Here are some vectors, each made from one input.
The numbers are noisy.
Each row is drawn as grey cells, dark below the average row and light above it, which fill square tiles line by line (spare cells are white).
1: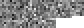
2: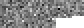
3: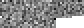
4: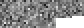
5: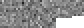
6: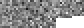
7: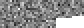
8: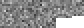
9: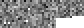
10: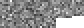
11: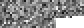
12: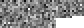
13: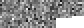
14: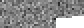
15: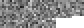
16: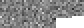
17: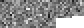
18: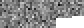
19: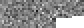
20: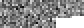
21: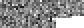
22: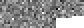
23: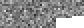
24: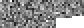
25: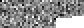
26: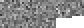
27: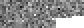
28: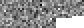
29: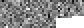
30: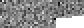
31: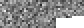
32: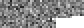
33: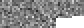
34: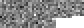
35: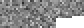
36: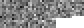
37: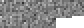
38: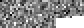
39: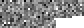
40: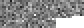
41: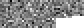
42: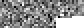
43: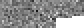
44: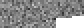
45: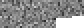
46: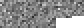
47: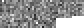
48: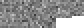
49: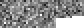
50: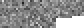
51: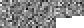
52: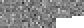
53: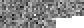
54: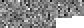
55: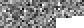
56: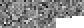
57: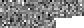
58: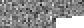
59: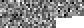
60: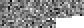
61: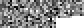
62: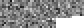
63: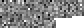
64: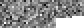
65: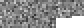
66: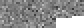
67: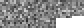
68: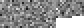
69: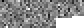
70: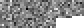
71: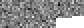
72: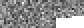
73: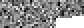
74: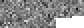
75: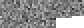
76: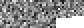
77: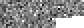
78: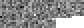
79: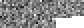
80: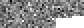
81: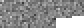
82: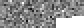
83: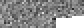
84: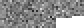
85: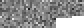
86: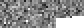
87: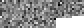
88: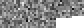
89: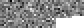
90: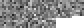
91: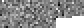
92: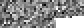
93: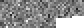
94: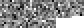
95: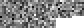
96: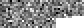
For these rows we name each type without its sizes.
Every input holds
either a point on a circle, or a point on a line, or three true/false values.
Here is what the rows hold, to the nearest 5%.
About 25% of them hold a point on a circle. About 20% of them hold a point on a line. The rest hold three true/false values.
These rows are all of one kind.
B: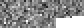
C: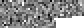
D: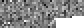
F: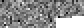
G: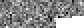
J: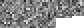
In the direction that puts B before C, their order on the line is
B, F, C, J, D, G.
